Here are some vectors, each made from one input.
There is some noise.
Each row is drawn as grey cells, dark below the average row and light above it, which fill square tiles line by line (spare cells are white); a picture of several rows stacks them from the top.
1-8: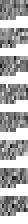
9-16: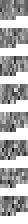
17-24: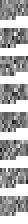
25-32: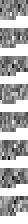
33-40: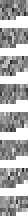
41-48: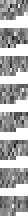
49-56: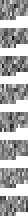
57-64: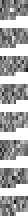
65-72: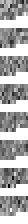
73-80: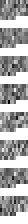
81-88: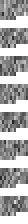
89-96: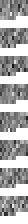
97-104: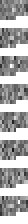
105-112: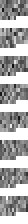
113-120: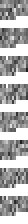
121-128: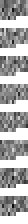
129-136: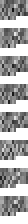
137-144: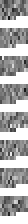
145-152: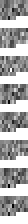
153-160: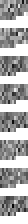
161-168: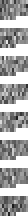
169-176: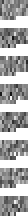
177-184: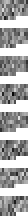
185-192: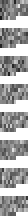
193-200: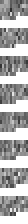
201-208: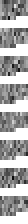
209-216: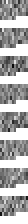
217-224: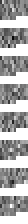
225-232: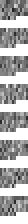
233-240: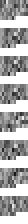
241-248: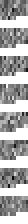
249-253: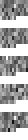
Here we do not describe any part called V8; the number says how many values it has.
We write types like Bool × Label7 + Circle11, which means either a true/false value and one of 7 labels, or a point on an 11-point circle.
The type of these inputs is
Label6 × (Label12 + Tree9) + V8.
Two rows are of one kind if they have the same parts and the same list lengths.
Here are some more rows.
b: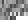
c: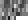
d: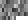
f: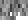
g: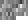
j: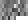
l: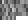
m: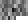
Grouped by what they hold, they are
b, f, g
c, d, j, m
l

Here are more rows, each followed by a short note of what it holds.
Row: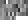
one of 6 labels and a node of a 9-node tree
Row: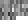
one of 6 labels and one of 12 labels
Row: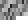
one of 6 labels and one of 12 labels
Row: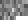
one of 6 labels and a node of a 9-node tree
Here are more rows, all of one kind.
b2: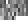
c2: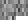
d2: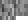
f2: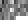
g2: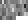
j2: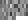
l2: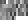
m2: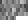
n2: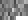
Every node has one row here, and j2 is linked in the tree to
c2 and l2.
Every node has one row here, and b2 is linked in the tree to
l2.
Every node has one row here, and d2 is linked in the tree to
c2, m2 and n2.
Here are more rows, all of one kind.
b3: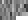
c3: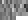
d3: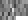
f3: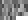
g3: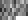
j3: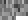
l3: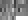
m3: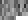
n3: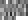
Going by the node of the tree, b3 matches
c3, f3 and m3.
